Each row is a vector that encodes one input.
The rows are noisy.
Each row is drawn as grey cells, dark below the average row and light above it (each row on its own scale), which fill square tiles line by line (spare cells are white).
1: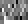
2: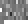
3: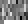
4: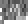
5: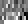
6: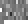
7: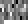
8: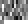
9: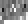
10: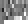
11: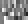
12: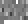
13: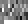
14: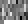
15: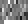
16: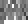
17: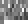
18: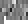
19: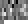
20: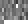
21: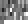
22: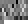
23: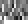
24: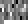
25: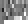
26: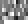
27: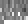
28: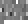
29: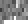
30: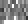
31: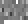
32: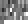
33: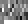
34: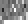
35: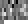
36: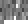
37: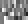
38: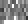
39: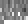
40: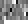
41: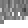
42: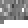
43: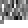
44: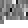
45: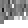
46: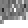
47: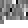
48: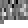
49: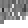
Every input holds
one of 7 labels and a point on a 6-point line.
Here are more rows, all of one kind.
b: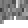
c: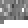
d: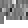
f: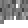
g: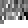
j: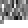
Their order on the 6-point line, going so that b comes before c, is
b, f, g, c, j, d.
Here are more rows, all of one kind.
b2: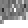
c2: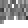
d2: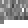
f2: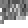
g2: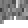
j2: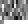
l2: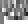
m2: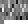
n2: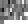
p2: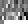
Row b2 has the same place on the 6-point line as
c2, g2 and n2.
